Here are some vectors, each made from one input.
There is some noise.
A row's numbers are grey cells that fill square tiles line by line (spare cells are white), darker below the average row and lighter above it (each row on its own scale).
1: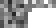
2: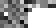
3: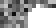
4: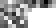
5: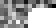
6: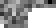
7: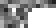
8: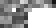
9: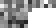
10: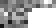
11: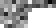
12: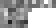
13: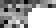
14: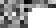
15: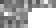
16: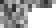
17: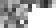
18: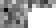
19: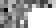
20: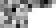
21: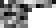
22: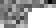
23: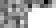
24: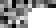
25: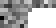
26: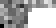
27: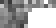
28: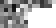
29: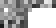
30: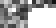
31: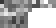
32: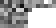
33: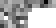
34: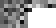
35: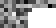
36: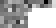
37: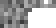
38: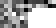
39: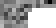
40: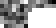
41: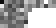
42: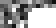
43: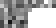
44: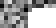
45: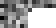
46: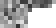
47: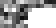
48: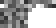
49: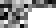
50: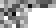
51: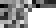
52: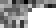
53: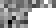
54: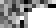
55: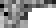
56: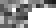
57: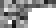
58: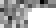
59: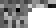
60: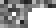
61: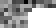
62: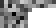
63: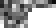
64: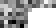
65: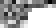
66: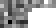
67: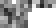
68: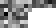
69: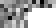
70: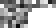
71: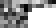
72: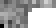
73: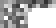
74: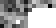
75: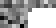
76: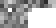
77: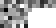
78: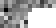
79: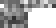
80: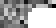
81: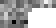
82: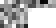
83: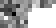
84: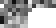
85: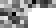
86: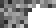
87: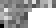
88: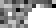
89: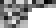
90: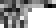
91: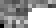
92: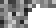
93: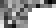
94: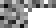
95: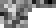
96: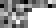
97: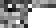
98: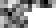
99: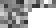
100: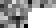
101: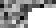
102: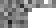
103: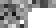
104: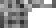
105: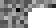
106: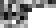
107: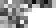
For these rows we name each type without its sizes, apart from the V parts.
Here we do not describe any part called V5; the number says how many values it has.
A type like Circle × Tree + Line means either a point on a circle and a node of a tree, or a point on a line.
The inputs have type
(Bool × Bool × Bool × Bool × Bool × V5 + Unit) × Label.
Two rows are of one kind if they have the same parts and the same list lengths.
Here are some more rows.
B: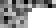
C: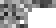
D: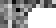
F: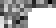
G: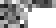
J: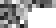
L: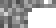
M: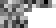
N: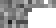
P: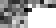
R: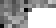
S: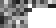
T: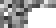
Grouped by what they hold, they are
B, D, F, L, M, N, P, R, S, T
C, G, J

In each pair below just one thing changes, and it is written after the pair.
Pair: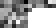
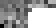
the value of V5
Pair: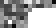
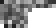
the value of V5
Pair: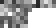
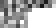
the label
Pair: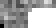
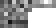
the value of V5
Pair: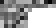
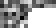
the value of V5
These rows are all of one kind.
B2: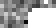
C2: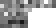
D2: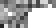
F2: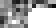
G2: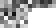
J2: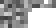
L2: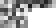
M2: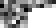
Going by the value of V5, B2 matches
G2 and L2.
